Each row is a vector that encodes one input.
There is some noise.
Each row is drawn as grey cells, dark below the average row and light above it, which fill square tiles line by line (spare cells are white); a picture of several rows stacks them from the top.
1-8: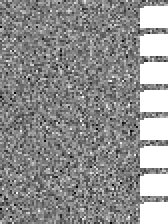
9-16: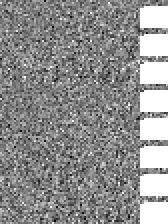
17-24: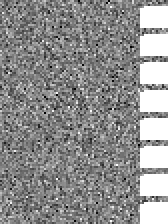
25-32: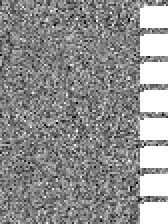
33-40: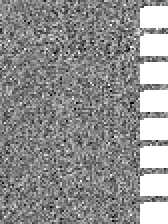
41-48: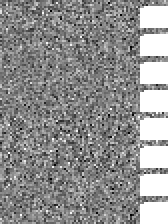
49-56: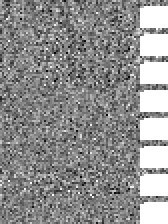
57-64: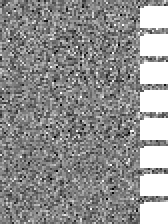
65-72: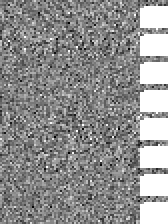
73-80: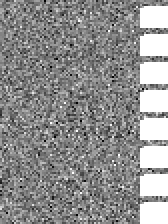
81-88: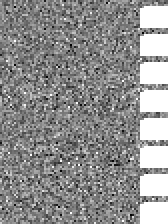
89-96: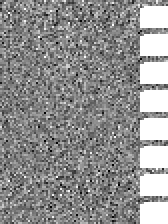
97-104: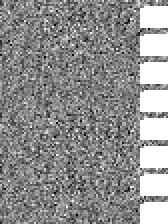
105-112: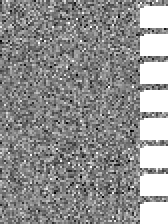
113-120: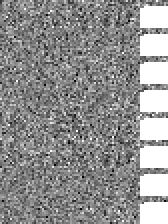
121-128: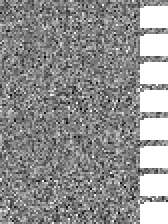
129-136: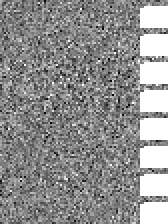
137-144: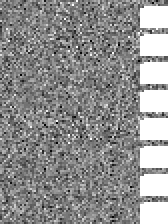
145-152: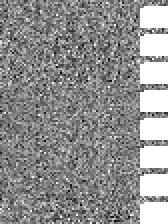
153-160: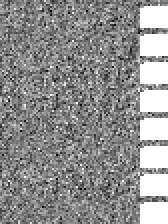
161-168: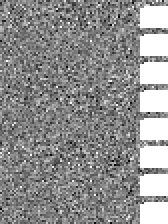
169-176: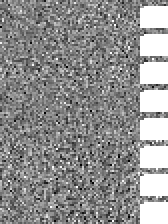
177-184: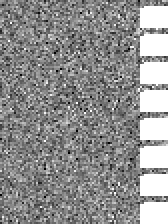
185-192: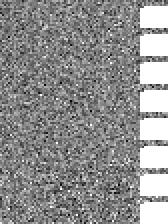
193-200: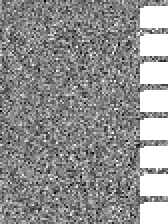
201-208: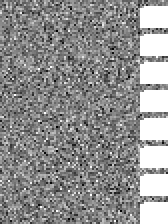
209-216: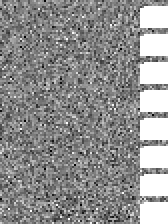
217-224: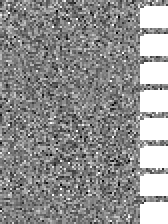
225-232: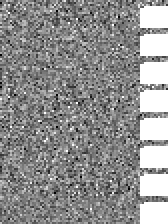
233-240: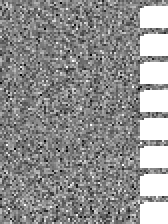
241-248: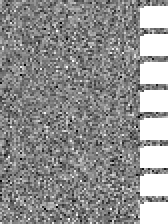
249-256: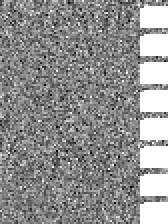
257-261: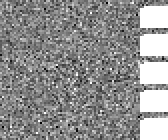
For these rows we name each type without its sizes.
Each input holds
a point on a circle, together with a list of points on a line.
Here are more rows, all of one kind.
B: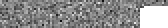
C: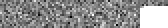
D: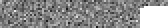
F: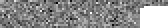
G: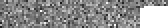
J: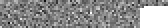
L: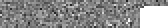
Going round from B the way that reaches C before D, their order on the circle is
B, G, C, F, J, D, L.
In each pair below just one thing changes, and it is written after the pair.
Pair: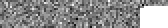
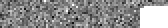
the place on the line in item 1 of the list
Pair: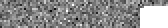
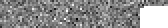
the place on the line in item 1 of the list
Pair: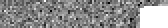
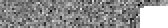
the place on the line in item 1 of the list
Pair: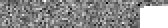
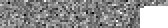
the place on the circle
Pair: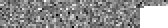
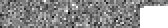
the place on the circle
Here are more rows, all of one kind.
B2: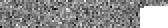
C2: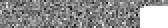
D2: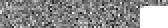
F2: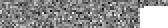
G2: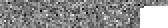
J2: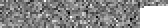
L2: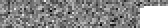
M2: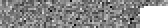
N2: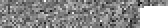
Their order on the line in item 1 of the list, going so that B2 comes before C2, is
J2, L2, N2, G2, B2, M2, C2, D2, F2.
